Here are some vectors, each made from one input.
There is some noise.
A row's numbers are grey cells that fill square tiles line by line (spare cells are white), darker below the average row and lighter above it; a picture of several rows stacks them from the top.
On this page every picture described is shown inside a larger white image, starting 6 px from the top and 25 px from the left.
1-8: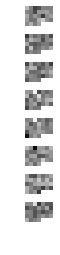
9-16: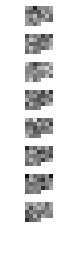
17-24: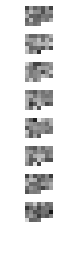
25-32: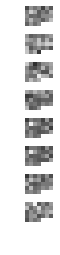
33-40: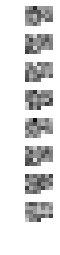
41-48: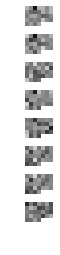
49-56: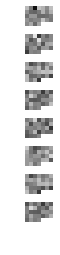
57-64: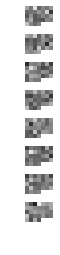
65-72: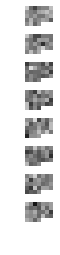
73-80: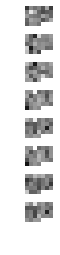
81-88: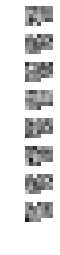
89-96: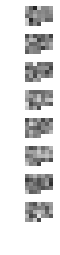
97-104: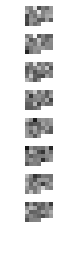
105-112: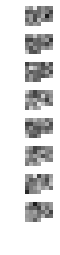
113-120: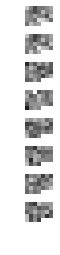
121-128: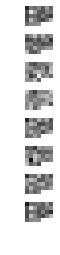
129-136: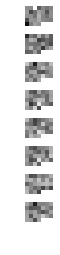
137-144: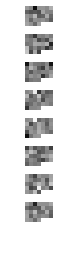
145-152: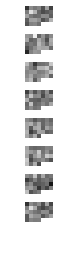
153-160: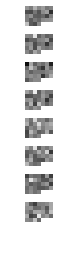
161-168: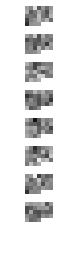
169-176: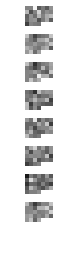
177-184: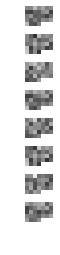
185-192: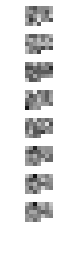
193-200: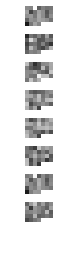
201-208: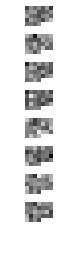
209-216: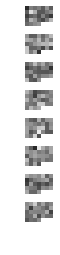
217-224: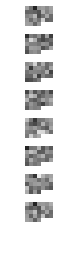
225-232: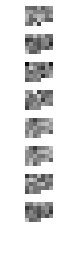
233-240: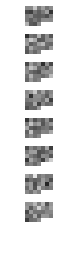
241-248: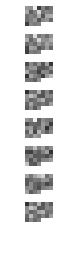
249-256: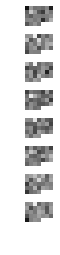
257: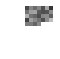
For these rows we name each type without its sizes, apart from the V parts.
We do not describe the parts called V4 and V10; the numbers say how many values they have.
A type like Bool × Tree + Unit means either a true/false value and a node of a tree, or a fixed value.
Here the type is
(Line + Tree) × V4 + V10.
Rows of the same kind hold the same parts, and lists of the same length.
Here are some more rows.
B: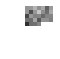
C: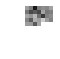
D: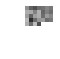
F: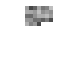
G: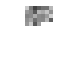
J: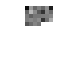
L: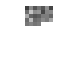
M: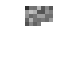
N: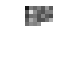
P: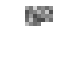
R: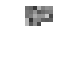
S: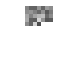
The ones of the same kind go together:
B, C, R
D, F, G, P, S
J, L, M, N

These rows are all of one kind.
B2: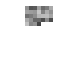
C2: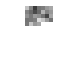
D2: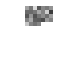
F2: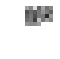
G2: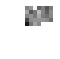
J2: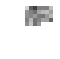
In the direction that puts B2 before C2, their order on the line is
J2, B2, D2, G2, C2, F2.
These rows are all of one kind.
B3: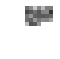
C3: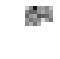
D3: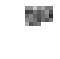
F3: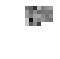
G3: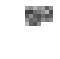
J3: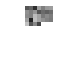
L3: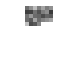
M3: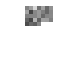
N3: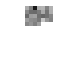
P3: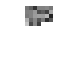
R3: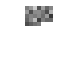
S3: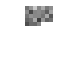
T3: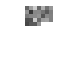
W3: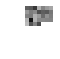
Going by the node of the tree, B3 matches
J3, L3, T3 and W3.
